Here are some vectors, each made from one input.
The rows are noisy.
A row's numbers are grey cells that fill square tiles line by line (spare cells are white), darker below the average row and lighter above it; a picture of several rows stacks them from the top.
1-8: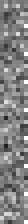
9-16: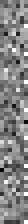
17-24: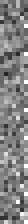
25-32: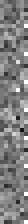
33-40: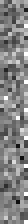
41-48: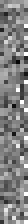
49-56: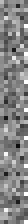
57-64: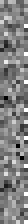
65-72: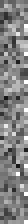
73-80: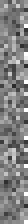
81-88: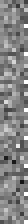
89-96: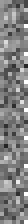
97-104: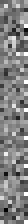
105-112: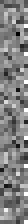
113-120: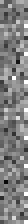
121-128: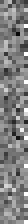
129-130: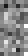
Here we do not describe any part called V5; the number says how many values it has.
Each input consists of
a true/false value and a value of V5, together with either a fixed value, or a node of an 8-node tree.
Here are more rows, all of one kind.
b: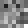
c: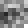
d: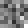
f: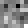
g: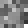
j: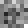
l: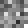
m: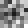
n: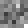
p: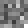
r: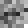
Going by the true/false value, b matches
f, g and l.
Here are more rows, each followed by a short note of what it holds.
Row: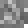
a true/false value and a value of V5
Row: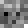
a true/false value and a value of V5
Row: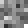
a true/false value and a value of V5
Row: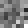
a node of an 8-node tree, a true/false value and a value of V5
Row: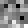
a true/false value and a value of V5
